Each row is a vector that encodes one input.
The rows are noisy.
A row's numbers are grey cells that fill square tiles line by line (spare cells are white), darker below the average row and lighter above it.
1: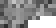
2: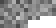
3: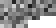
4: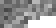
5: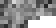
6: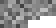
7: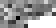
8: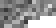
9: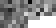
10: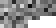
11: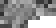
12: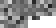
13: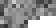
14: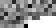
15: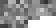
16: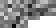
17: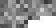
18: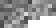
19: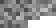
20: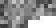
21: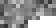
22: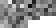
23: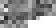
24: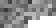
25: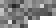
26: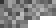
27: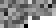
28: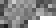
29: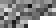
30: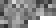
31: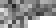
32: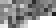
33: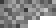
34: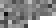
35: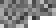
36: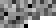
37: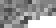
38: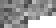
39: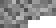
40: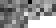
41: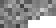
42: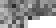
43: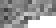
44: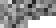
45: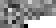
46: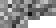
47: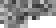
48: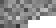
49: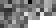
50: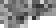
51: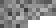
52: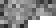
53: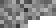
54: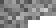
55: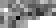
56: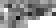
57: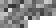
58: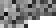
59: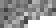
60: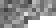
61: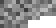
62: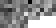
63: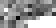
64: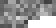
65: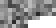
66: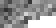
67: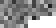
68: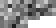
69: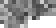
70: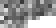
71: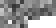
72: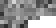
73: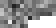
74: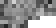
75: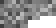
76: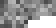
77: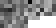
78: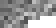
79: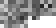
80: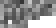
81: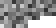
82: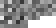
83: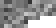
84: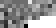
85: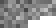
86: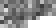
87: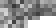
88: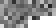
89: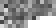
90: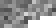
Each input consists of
either a point on a 5-point circle, a point on a 4-point line and a true/false value, or a point on a 5-point line.
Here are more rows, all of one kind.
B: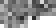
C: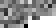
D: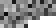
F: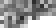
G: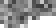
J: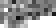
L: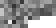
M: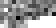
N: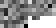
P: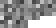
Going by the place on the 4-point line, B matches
G, J, L and M.
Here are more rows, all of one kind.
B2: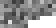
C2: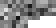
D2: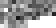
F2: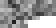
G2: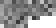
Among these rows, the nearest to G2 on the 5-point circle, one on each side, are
B2 and D2.
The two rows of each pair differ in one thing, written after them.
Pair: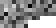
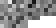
the place on the 4-point line
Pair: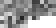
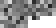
the true/false value
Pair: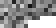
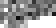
the true/false value
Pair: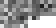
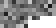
the true/false value
